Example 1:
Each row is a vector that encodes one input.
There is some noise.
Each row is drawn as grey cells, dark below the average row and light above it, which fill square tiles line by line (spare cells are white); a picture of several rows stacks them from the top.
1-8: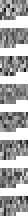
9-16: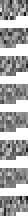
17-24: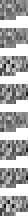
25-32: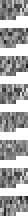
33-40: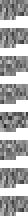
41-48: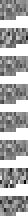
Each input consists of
a node of an 8-node tree.
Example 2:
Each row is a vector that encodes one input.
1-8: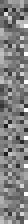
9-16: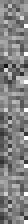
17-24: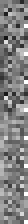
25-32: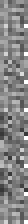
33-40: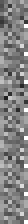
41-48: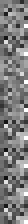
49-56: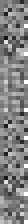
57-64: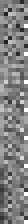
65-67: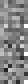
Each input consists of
a point on a 6-point line.
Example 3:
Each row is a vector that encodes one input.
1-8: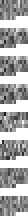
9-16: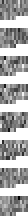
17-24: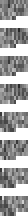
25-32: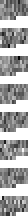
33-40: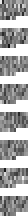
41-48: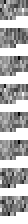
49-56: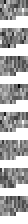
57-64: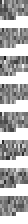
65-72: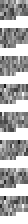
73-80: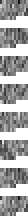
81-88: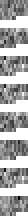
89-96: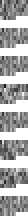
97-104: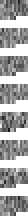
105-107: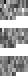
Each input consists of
a node of an 11-node tree.
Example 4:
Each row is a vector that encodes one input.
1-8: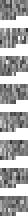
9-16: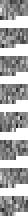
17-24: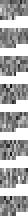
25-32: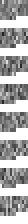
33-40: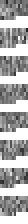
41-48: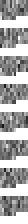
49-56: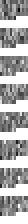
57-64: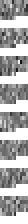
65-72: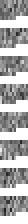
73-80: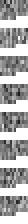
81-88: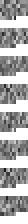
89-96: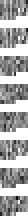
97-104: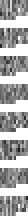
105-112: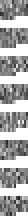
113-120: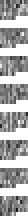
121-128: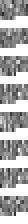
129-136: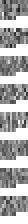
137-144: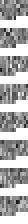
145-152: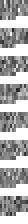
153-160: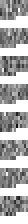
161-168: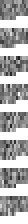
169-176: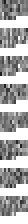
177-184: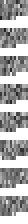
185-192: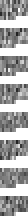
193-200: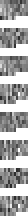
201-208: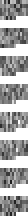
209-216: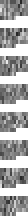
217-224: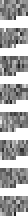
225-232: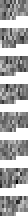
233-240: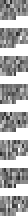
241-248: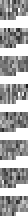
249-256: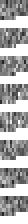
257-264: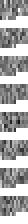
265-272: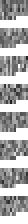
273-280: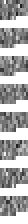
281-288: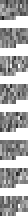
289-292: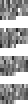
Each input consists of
a node of a 20-node tree.
